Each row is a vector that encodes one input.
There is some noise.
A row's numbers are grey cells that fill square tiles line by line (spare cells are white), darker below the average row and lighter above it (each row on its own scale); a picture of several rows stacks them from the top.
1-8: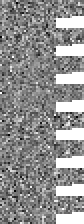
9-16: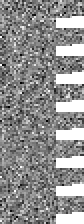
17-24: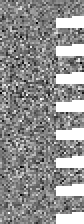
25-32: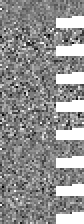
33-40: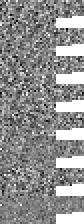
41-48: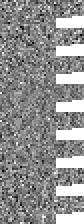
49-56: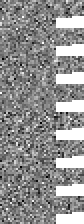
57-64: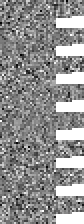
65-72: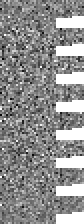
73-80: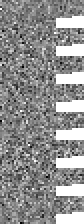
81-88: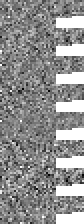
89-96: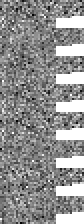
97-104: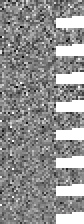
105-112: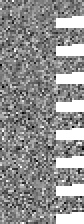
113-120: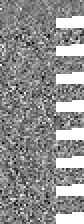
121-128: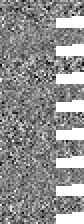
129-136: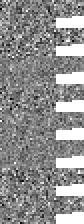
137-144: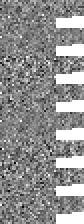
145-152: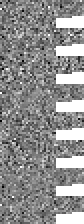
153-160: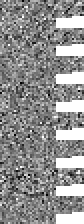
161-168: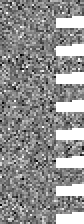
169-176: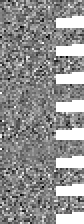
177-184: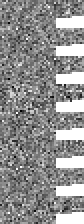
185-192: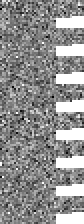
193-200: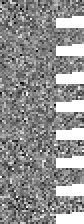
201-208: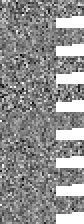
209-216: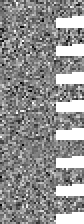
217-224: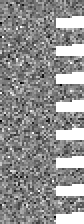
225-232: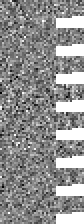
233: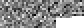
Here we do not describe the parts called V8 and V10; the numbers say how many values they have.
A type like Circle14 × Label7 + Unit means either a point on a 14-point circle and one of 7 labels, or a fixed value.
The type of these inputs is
Label4 × Label4 + Line11 × V10 + V8.
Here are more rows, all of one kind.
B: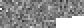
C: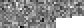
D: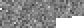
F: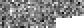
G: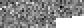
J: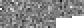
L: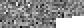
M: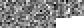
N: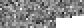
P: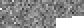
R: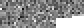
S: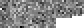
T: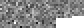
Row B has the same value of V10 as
D and J.
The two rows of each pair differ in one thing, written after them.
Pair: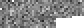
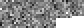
the place on the 11-point line
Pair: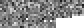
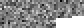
the value of V10
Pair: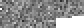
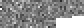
the place on the 11-point line
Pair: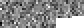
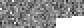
the value of V10
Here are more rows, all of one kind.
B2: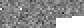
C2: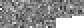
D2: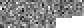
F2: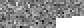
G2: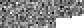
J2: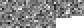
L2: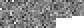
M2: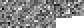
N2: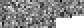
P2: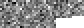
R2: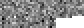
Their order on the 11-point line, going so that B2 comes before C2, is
M2, J2, B2, F2, D2, R2, L2, P2, C2, G2, N2.
